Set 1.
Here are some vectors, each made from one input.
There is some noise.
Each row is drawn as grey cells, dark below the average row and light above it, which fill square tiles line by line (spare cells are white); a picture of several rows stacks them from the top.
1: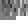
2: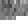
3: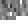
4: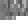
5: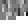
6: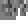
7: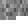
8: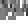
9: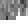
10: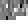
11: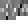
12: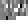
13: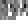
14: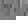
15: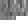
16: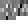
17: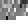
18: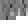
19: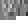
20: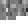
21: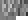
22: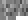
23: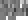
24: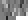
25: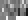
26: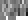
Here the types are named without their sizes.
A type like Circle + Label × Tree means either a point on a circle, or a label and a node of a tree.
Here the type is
Line.
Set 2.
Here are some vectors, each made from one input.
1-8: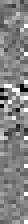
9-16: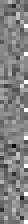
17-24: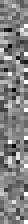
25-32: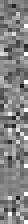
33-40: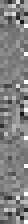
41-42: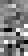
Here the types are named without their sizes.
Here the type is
Tree.
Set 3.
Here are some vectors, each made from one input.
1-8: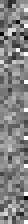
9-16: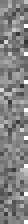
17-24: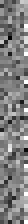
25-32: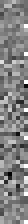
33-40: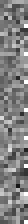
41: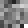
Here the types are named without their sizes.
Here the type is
Tree.
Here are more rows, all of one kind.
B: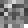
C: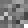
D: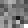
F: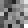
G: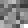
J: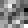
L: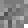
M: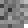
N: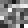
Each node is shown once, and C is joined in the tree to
B.
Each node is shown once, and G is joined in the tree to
D and M.
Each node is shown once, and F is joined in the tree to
B, L and M.
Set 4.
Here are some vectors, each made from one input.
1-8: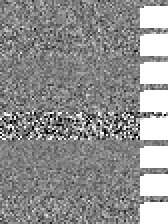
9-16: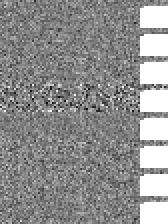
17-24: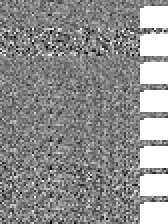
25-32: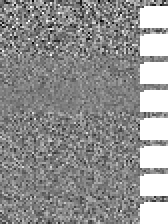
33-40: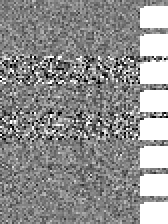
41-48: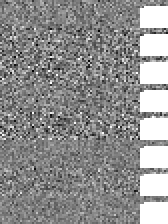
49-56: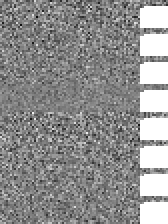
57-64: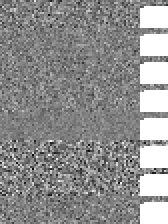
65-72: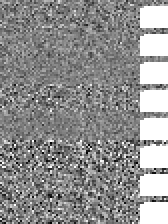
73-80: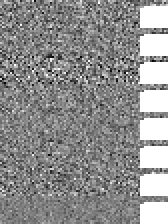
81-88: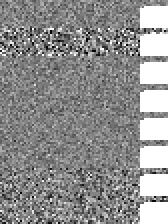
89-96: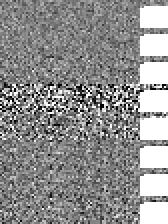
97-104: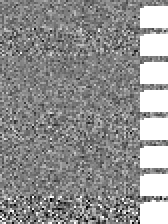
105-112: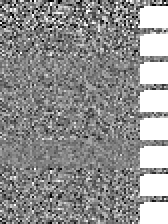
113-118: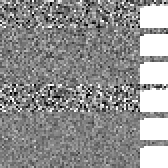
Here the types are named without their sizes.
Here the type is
Tree.
